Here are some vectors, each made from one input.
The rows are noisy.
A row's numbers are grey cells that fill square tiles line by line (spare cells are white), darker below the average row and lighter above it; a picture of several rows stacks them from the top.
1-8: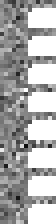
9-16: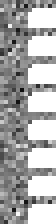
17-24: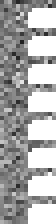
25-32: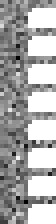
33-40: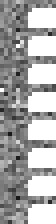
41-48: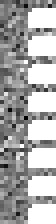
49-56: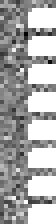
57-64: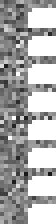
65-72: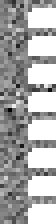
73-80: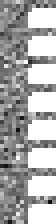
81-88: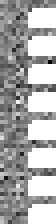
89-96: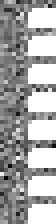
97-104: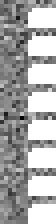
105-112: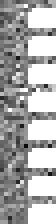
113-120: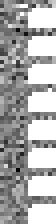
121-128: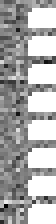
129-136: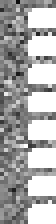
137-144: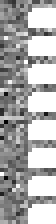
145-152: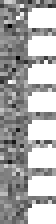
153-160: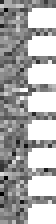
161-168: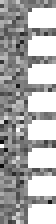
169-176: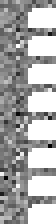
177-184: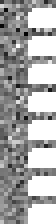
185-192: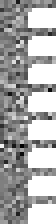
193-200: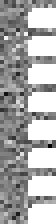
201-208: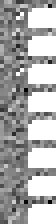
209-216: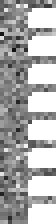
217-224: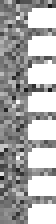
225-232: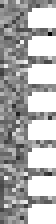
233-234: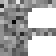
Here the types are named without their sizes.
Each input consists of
a label and a point on a line, together with either a label, or a point on a line.
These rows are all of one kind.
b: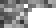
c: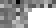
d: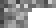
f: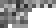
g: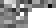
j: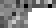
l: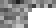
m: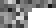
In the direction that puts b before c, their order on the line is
j, g, f, b, d, l, m, c.
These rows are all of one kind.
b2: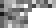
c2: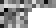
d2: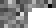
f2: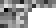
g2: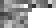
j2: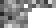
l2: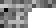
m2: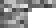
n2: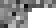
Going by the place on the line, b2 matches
d2, l2 and m2.
